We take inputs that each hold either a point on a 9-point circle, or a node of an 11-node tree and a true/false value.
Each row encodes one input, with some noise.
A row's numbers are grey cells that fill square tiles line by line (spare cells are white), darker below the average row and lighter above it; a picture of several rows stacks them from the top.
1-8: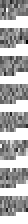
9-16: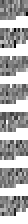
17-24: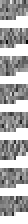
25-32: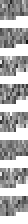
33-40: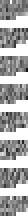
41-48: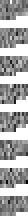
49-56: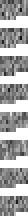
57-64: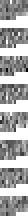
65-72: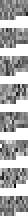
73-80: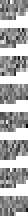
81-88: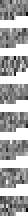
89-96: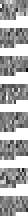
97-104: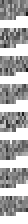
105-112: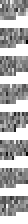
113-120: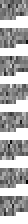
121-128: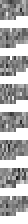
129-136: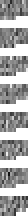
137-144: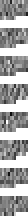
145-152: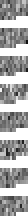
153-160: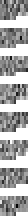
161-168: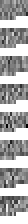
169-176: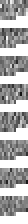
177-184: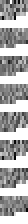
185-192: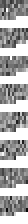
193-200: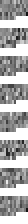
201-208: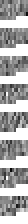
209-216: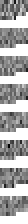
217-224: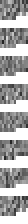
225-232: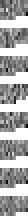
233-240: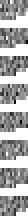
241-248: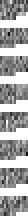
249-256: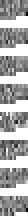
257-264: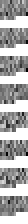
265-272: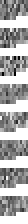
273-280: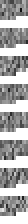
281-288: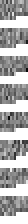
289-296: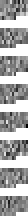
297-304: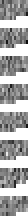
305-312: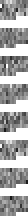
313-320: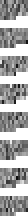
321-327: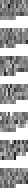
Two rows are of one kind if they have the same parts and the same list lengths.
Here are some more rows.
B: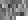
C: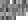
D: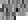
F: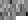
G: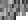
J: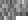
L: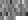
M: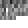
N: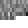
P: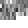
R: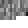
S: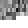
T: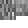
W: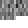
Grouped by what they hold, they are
B, F, J, L, M, N, R, T, W
C, D, G, P, S

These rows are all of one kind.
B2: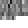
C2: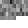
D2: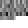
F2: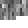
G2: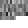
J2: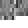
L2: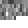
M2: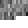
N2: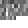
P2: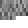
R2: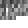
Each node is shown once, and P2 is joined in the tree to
D2 and J2.
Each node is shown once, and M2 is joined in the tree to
J2.
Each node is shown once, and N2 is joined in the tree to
L2 and R2.
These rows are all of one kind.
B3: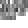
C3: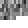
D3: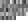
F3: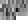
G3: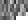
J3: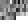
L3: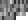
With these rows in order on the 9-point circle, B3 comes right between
D3 and F3.
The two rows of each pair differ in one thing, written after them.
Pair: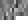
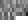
the true/false value
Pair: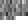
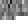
the true/false value
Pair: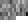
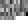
the node of the tree
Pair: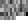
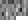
the true/false value
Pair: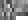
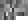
the true/false value
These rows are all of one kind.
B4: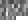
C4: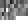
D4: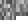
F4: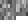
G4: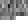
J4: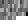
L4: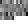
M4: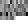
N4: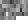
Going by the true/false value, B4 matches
C4, G4 and N4.
